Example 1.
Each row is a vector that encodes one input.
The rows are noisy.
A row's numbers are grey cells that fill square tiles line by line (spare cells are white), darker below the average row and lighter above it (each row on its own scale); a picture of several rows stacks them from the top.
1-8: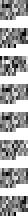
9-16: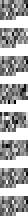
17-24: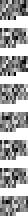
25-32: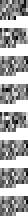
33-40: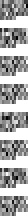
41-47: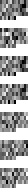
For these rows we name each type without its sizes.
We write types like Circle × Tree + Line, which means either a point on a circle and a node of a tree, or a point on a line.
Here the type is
Line.
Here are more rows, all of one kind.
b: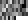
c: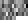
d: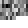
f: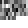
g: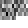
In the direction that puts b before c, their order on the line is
g, f, b, c, d.
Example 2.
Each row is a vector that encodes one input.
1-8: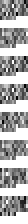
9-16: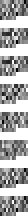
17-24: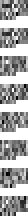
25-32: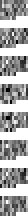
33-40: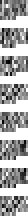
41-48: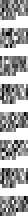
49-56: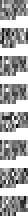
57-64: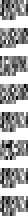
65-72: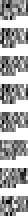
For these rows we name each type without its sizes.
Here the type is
Circle.
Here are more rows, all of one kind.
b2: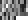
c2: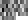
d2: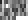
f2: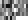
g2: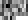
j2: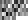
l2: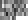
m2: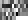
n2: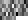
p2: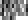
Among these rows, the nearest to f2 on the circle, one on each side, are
g2 and m2.
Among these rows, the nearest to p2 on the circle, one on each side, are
c2 and g2.
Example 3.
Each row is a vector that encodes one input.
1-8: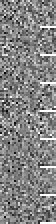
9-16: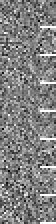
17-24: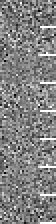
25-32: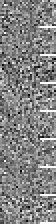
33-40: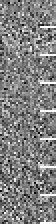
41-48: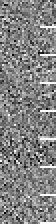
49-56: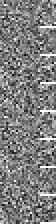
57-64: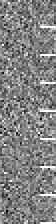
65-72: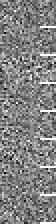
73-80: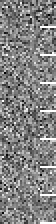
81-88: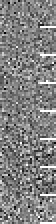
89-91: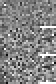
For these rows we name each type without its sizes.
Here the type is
Bool × Bool × Bool × Bool.
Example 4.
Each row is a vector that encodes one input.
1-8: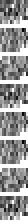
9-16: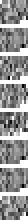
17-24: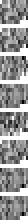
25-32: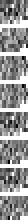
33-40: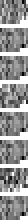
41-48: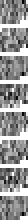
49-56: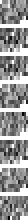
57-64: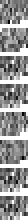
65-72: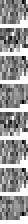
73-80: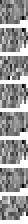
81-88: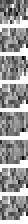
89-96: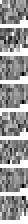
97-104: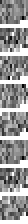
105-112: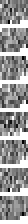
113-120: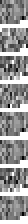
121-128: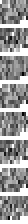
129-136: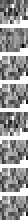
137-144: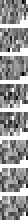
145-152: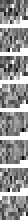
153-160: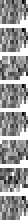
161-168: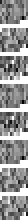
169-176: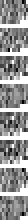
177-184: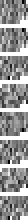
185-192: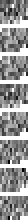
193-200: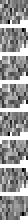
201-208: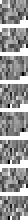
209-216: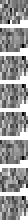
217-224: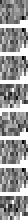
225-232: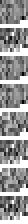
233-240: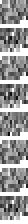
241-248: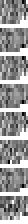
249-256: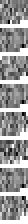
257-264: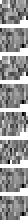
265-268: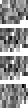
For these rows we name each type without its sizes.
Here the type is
Label.
